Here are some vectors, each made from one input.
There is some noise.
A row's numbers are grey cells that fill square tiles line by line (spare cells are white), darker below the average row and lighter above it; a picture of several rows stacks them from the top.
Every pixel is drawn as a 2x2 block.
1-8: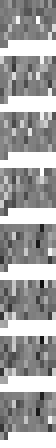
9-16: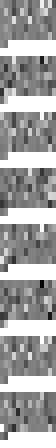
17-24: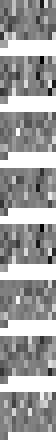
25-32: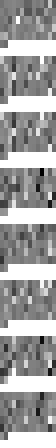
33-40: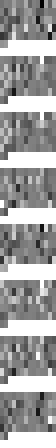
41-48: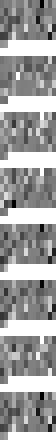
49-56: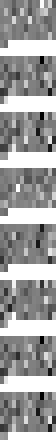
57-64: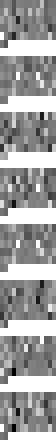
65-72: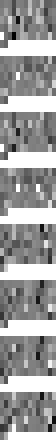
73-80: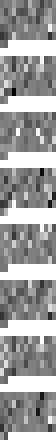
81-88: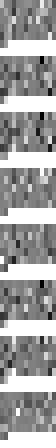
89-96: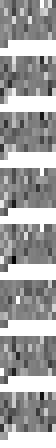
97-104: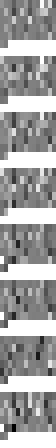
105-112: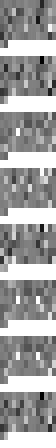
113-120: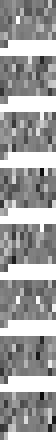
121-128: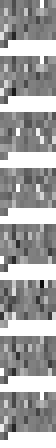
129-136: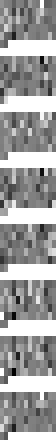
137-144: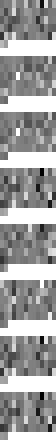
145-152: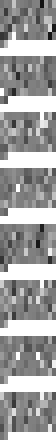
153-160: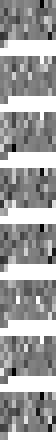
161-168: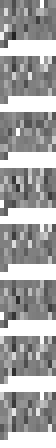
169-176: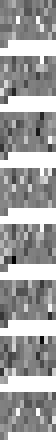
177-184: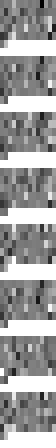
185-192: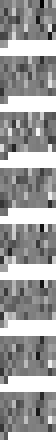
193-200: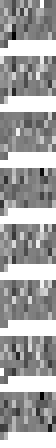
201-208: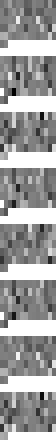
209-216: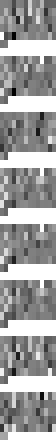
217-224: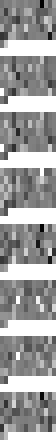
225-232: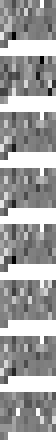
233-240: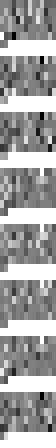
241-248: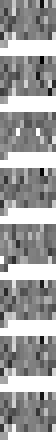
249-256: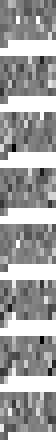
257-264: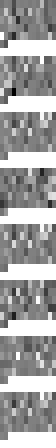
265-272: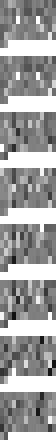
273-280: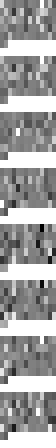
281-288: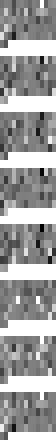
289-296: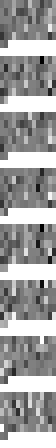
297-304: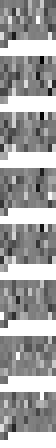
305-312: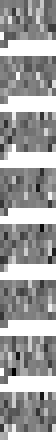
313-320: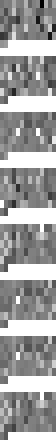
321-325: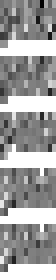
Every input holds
a point on a 7-point line, together with either a point on a 6-point circle, or a fixed value.
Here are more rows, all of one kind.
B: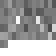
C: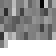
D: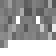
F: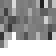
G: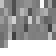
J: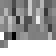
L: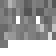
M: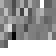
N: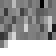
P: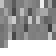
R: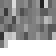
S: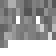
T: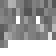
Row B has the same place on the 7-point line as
D, L, S and T.
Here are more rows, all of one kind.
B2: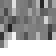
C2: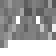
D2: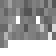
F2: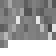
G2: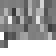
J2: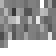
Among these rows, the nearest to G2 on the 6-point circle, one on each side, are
B2 and J2.
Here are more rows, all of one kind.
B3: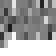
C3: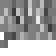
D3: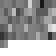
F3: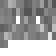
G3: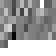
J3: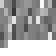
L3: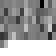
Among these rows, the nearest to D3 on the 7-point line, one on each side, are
F3 and L3.
